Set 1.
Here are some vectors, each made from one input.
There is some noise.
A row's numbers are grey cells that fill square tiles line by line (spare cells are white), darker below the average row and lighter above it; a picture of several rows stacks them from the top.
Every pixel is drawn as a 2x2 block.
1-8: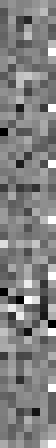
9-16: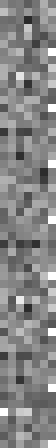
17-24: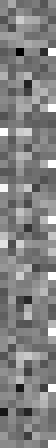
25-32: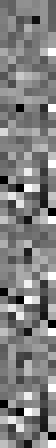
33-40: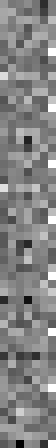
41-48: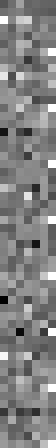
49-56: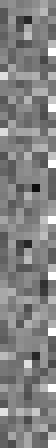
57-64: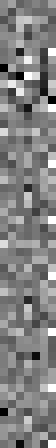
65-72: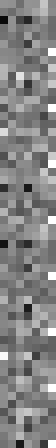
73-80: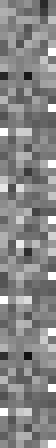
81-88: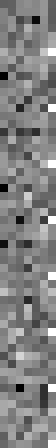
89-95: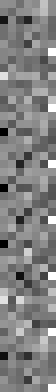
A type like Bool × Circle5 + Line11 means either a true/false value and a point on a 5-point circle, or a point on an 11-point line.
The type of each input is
Bool × Tree11 + Unit.
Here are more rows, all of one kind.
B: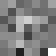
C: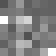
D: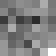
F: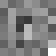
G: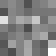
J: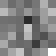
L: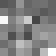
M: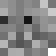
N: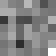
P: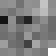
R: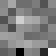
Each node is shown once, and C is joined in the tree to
L.
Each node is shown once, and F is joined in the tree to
G and N.
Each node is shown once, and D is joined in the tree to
L and P.
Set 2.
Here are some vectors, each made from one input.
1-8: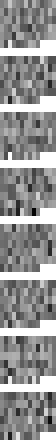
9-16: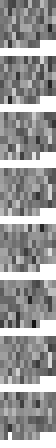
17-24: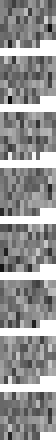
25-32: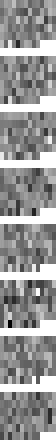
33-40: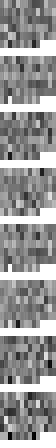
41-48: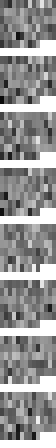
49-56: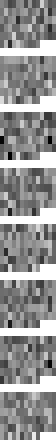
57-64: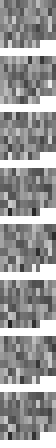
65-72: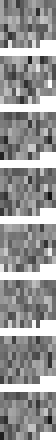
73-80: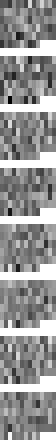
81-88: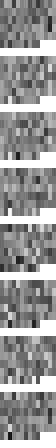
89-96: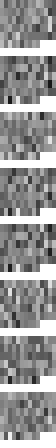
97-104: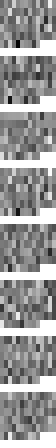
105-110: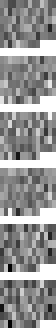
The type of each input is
Bool × Bool × Bool × Line8.
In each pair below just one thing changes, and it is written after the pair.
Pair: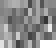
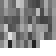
one of the three true/false values
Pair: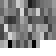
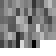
the place on the 8-point line
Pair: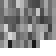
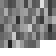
one of the three true/false values
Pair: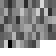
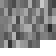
the place on the 8-point line
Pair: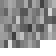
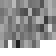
one of the three true/false values
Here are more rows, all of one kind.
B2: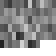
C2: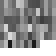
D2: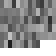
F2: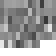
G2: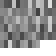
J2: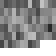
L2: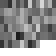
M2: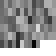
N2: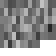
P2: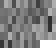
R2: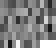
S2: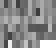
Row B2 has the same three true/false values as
J2, L2 and N2.
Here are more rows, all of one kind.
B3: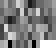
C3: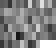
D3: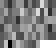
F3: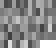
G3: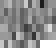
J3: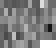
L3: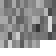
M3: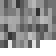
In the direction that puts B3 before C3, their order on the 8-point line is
B3, D3, L3, G3, J3, M3, F3, C3.
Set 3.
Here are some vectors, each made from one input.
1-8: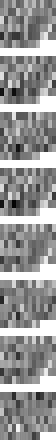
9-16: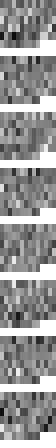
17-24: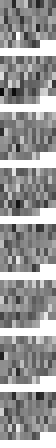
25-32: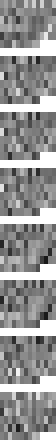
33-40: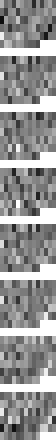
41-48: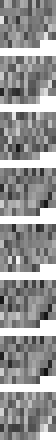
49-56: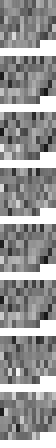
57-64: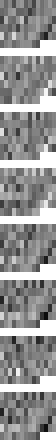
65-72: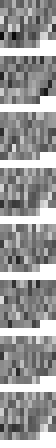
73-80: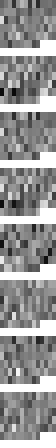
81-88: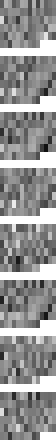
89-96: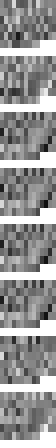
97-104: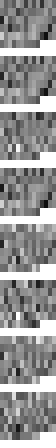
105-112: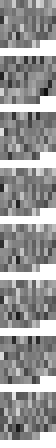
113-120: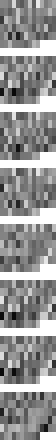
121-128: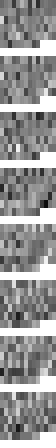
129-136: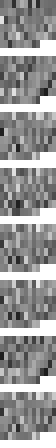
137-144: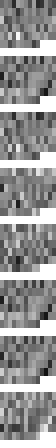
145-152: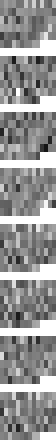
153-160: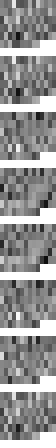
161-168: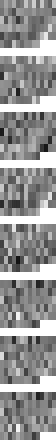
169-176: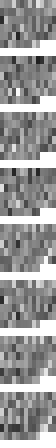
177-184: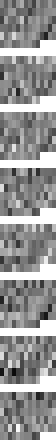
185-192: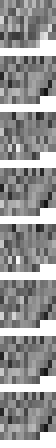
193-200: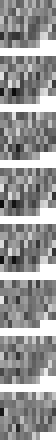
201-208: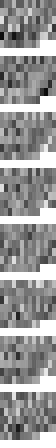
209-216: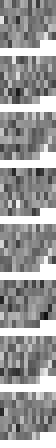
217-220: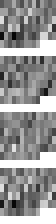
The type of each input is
Bool × Line8.
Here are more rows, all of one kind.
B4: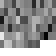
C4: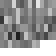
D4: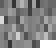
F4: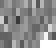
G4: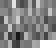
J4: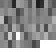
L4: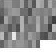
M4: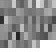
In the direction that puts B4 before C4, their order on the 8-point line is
B4, J4, D4, L4, F4, M4, C4, G4.
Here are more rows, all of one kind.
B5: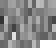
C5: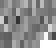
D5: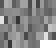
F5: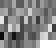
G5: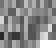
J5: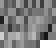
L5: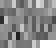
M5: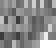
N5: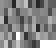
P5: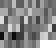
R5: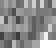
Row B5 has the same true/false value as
J5 and L5.
